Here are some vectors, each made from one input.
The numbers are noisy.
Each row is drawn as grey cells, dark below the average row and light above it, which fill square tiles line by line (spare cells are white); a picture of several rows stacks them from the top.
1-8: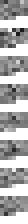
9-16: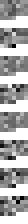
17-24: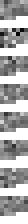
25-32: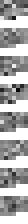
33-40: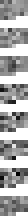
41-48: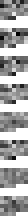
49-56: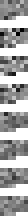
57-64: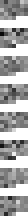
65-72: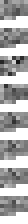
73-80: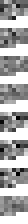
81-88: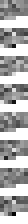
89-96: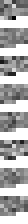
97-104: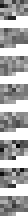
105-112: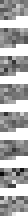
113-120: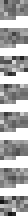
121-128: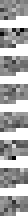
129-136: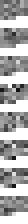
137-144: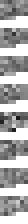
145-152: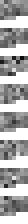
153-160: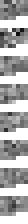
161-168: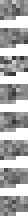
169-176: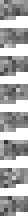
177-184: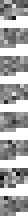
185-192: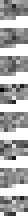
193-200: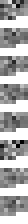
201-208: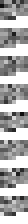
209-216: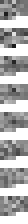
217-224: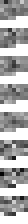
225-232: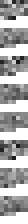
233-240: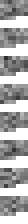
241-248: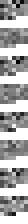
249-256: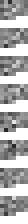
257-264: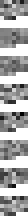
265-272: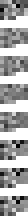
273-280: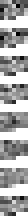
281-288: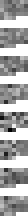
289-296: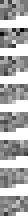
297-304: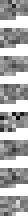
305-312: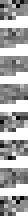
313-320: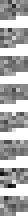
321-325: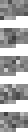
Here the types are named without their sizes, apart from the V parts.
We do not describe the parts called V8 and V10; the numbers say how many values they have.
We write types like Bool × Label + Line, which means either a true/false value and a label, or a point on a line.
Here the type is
(Bool × Bool × Bool × Bool + V10) × V8 + Line × (Line × Line + Unit).
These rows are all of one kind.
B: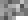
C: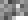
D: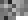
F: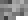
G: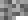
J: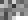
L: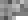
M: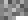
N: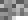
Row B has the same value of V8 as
F and L.
